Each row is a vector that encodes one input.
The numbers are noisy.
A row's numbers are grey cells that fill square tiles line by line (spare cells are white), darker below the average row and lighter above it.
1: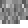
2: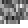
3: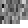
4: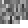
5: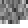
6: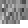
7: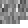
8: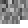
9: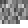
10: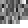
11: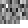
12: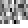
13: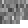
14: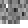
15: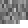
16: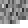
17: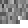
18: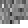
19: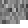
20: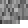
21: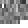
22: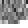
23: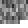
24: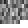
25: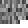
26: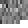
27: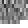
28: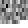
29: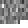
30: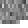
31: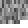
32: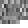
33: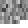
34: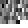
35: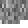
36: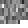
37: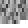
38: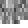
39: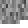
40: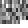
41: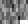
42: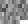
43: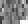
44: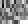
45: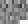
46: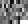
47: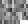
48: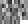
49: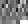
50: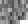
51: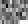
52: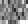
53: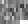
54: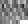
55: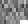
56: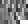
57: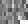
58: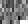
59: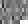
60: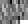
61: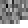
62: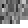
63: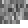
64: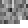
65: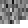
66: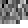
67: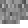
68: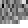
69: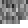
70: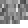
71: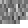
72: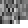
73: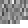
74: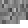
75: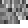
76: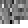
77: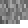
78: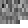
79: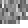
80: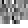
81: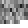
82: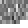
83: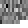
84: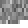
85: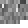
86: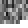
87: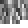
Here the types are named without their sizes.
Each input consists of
a point on a line, together with either a point on a circle, or a fixed value.
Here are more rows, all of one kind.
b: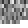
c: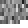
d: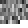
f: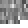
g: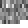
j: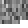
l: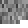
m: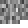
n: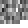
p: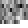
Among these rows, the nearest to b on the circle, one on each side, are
d and l.
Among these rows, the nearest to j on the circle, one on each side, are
g and p.
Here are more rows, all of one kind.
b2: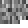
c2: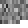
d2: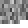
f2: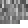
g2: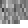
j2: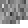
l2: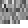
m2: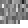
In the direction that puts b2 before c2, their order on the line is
d2, b2, c2, m2, f2, j2, g2, l2.
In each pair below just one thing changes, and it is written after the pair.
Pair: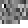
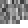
the place on the line
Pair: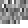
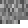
the place on the line
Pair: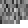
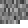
the place on the circle
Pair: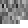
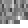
the place on the circle
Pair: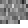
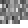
the place on the circle
